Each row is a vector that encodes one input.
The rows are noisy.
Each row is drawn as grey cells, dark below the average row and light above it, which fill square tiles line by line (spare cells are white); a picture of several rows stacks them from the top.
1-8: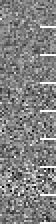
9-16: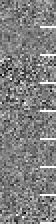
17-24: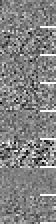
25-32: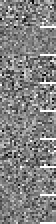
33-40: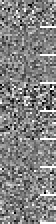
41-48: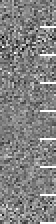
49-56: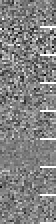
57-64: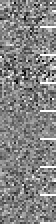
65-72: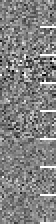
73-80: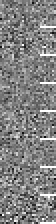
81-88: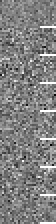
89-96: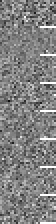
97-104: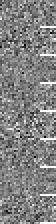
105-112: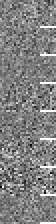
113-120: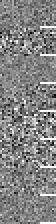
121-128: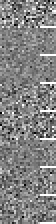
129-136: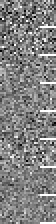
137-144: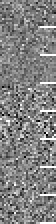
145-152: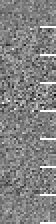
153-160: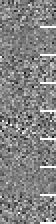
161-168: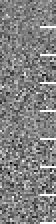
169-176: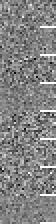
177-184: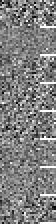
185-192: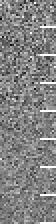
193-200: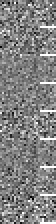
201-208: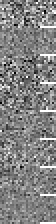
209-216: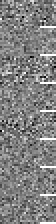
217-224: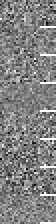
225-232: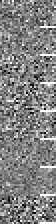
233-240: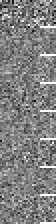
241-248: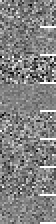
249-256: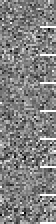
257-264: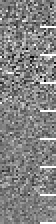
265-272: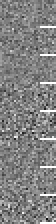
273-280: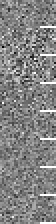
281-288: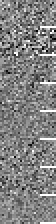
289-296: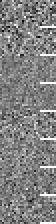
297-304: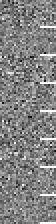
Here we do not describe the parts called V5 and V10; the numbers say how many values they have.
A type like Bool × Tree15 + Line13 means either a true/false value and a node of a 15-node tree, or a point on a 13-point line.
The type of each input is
(Bool × Bool × Bool + V10) × (Line4 × Line4 + V5).
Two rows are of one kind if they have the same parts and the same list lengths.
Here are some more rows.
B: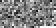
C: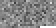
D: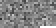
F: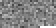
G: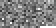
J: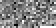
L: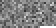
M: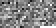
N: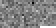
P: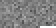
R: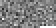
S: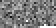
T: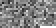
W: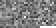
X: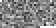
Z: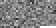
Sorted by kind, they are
B, D, F
C, G, J, L, M, T, X
N, R
P, S, W, Z

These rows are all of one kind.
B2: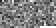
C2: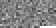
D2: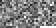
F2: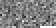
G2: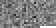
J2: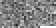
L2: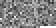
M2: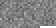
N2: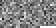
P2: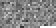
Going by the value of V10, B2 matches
M2 and N2.
